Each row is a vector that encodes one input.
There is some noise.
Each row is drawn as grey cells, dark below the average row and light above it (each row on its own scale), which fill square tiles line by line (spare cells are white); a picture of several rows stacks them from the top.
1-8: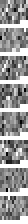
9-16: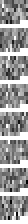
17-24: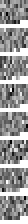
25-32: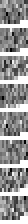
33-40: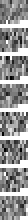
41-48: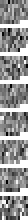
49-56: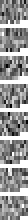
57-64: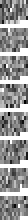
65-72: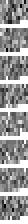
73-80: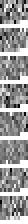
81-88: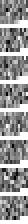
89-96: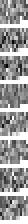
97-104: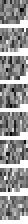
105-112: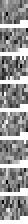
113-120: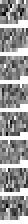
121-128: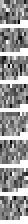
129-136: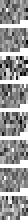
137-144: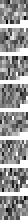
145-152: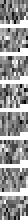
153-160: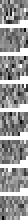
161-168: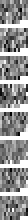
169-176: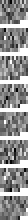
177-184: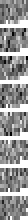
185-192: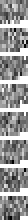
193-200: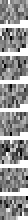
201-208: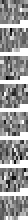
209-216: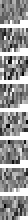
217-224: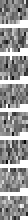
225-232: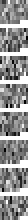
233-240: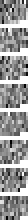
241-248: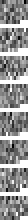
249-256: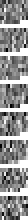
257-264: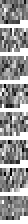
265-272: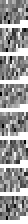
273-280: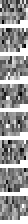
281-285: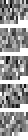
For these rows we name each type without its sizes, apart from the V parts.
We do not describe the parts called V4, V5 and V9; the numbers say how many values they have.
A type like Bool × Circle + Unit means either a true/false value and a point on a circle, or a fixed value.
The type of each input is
(Bool × Bool × Bool × V4 + Tree × V5) × (Line + V9).
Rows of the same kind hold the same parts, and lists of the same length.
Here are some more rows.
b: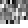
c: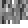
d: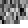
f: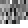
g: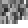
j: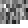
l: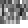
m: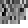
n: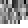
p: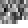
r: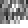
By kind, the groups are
b, f, n
c, d, l, r
g, m, p
j

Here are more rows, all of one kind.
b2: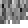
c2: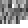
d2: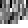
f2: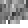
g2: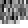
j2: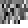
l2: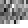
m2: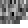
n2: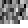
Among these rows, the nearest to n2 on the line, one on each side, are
b2 and j2.
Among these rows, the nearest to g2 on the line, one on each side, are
l2 and m2.
